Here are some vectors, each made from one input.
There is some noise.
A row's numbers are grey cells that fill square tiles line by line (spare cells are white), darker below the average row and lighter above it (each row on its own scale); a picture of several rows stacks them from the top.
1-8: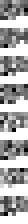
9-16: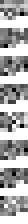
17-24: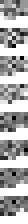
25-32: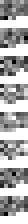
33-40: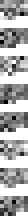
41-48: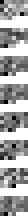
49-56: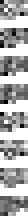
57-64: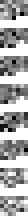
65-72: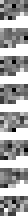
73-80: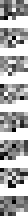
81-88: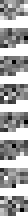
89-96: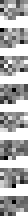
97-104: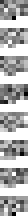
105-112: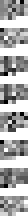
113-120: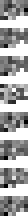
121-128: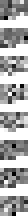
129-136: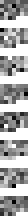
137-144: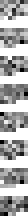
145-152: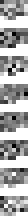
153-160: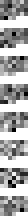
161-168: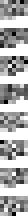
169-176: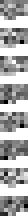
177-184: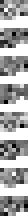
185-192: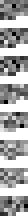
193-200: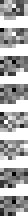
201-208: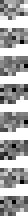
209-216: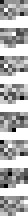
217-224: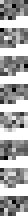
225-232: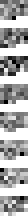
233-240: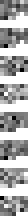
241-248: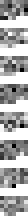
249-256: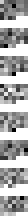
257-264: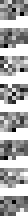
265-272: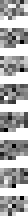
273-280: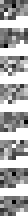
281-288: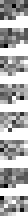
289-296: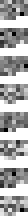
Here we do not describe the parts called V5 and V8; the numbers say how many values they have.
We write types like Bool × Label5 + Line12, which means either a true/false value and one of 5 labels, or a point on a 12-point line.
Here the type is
Bool × Line6 + Tree7 + V5 × V8.
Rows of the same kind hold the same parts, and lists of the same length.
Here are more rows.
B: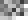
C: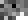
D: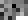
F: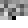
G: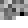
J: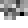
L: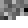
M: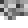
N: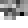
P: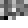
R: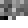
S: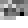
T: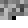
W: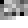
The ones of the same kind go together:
B, F, G, J, M, N, S, T, W
C, D
L, P, R

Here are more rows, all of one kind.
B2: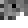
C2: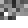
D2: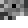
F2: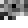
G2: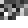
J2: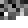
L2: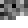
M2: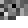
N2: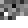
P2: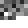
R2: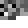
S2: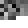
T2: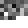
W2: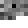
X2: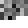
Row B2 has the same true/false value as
D2, F2, L2 and W2.
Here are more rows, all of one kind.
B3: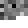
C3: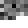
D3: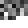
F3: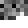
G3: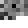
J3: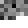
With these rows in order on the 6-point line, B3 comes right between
C3 and D3.
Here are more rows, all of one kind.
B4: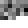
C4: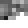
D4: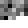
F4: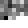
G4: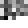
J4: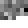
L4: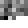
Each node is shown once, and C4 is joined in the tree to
F4.
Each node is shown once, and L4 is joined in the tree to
D4 and G4.
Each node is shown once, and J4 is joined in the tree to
B4.
